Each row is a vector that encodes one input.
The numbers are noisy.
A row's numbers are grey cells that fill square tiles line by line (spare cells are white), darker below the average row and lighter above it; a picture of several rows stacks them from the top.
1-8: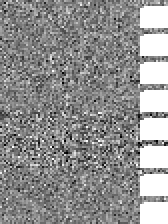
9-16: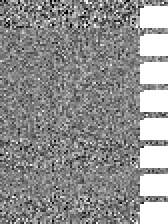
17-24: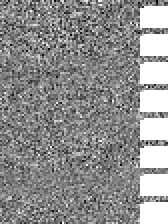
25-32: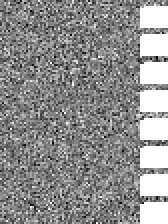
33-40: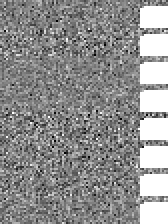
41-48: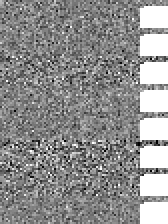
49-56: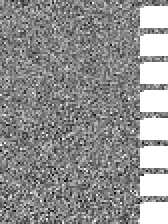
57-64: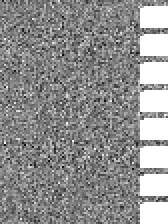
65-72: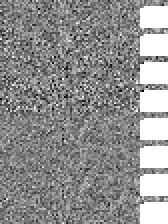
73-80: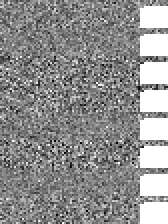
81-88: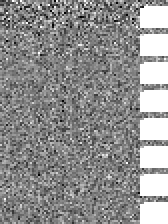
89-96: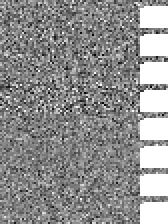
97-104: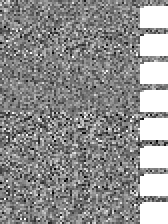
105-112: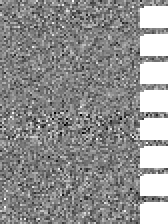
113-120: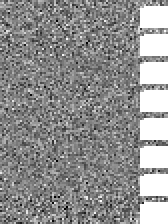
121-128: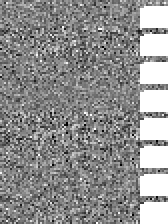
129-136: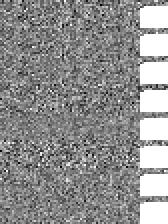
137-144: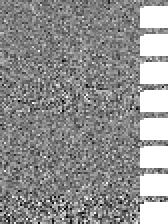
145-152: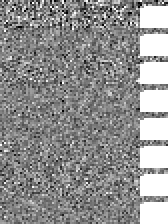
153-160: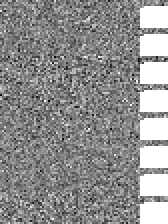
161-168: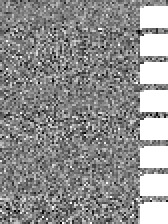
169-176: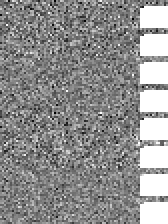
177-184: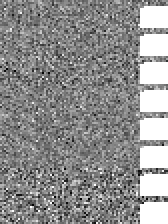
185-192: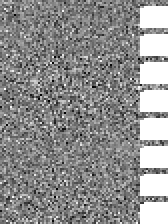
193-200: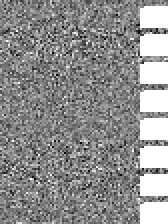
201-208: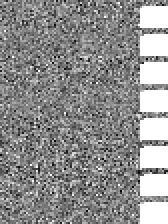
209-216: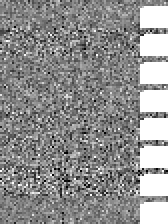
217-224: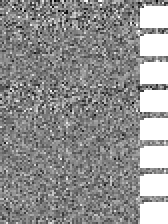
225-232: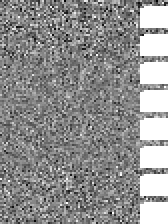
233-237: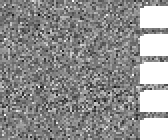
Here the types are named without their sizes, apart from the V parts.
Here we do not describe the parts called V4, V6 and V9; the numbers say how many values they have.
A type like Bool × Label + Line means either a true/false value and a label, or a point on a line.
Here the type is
(Bool × Bool × Bool + Line × V6) × Line + V4 × V9.
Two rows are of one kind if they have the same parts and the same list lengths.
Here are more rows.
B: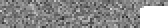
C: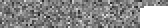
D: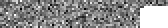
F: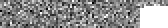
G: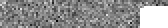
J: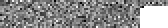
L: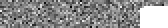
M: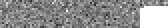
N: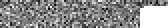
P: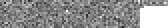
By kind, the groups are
B, L, M, P
C, F, G
D, J, N

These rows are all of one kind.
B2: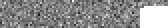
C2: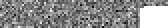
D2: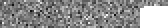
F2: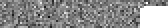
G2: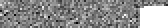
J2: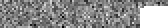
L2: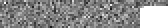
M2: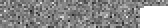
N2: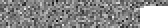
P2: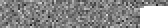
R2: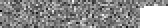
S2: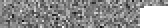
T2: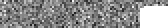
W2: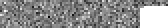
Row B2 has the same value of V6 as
C2, M2 and R2.
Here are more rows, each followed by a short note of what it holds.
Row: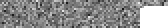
a point on a line and three true/false values
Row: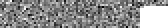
a point on each of two lines and a value of V6
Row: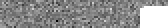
a point on a line and three true/false values
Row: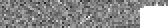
a point on a line and three true/false values
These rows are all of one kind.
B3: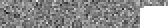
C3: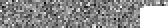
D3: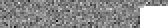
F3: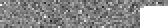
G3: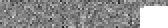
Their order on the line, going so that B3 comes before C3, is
G3, F3, D3, B3, C3.
